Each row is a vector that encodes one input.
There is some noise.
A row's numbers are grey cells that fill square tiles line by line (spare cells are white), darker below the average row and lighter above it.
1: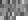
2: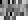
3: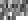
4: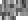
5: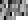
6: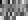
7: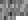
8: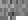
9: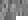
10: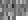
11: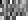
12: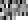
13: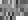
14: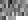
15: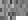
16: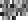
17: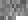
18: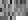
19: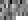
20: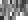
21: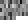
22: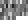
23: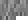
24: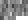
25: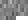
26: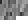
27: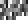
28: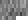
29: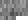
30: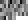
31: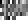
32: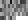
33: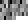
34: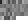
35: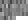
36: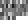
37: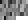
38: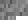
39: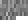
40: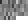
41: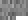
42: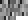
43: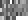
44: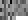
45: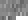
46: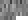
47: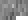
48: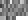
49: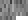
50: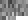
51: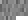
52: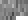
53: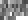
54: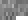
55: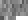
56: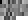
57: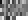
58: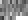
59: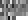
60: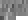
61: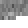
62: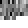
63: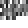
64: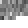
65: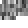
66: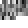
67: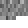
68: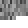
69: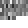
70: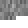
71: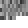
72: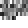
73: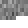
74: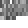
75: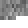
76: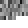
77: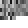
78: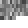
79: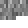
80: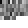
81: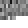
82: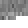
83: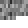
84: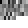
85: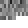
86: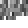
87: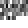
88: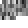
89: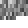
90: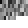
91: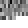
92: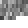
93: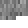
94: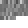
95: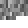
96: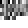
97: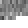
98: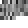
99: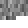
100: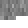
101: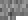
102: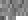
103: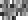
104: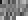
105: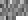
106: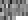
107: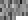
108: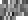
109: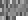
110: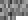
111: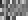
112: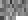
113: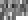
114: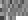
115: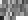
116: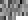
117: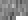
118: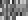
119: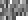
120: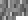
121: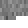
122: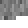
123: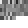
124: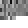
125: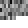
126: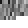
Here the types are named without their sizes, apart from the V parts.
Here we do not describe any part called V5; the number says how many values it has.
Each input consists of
a list of items, each a true/false value and a value of V5.
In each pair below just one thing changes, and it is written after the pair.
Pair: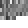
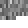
the true/false value in item 2 of the list
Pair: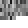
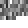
the value of V5 in item 2 of the list
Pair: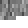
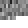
the true/false value in item 1 of the list
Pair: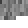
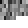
the value of V5 in item 1 of the list
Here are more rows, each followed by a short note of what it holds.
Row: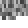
the empty list
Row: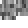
the empty list
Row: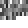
a list of two items
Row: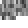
the empty list
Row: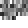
the empty list
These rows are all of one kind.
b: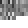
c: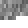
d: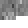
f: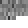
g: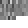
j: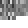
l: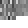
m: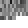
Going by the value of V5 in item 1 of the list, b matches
d and j.
